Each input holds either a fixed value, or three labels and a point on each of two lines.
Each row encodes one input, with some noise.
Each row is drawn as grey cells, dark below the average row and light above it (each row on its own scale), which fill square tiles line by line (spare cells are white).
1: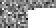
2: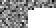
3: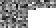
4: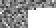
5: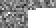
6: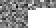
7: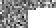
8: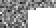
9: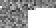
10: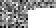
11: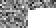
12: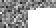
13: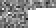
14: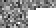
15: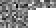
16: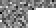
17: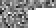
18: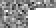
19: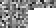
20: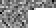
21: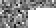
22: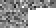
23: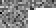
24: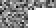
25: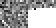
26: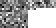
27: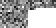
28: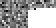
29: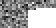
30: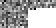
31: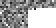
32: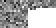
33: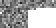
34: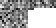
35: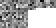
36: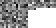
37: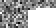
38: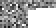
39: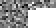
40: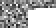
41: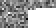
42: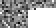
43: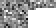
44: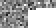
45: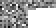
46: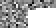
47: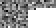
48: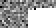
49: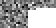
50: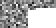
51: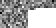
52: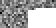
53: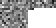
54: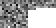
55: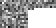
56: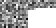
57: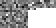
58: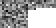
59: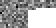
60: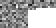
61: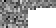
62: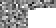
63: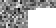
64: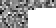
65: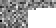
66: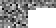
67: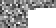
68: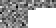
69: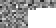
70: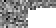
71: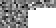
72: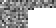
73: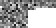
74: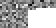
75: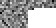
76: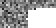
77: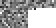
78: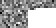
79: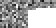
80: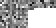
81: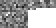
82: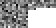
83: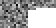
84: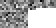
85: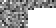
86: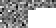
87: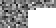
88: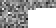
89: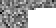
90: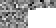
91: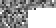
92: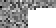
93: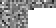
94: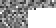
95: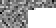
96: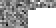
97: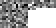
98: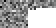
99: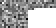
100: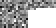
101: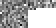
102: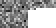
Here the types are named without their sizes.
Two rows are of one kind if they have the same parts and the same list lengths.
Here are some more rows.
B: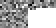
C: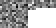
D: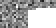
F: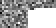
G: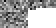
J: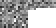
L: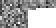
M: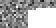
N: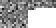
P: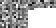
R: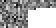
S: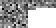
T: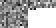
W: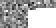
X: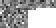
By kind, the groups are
B, C, D, F, G, J, L, M, N, P, R, S, X
T, W

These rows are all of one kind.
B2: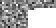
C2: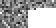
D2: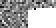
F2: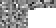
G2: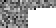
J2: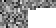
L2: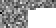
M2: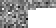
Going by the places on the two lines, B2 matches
D2 and G2.
